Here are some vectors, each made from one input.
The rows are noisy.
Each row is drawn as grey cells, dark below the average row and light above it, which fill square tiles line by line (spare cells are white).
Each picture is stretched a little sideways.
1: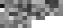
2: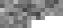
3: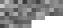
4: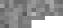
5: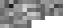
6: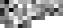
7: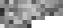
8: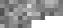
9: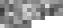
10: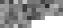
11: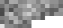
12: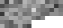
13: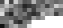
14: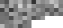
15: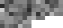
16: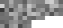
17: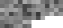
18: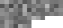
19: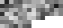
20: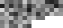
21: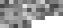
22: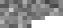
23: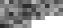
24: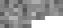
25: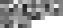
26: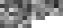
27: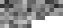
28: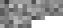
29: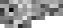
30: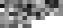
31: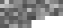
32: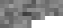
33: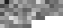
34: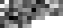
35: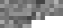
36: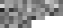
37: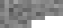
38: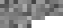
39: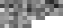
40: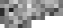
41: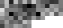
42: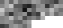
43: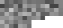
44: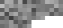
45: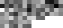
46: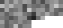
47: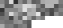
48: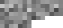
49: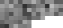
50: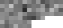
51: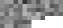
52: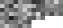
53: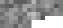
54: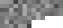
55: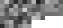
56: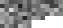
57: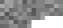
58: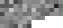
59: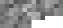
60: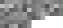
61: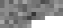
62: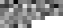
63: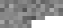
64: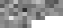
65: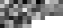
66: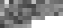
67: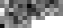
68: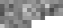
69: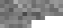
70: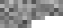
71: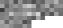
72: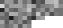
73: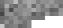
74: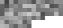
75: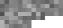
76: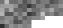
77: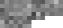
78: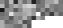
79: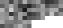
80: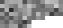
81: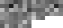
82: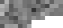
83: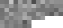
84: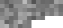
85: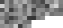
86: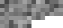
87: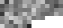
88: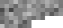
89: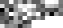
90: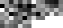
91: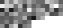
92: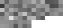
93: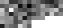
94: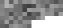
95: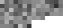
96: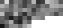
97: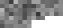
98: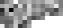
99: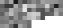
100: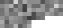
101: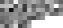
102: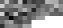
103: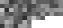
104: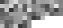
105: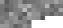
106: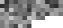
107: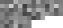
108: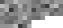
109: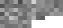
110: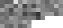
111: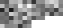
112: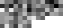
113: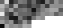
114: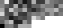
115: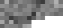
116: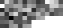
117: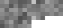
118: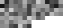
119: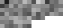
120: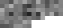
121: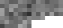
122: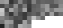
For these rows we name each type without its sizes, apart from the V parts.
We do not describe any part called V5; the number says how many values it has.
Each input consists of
a value of V5, together with a list of points on a line.
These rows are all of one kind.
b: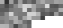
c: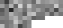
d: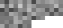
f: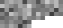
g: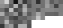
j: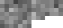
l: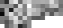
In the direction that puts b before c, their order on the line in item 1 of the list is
l, f, b, c, j, d, g.
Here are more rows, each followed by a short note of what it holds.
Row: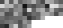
a value of V5, together with a list of one item
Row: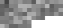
a value of V5, together with a list of two items
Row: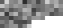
a value of V5, together with a list of two items
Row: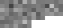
a value of V5, together with the empty list
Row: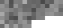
a value of V5, together with the empty list
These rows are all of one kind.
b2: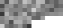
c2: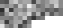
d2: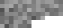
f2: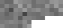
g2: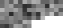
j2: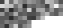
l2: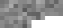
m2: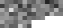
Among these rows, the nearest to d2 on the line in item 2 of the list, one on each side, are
j2 and l2.
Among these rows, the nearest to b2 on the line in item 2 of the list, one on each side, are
c2 and l2.
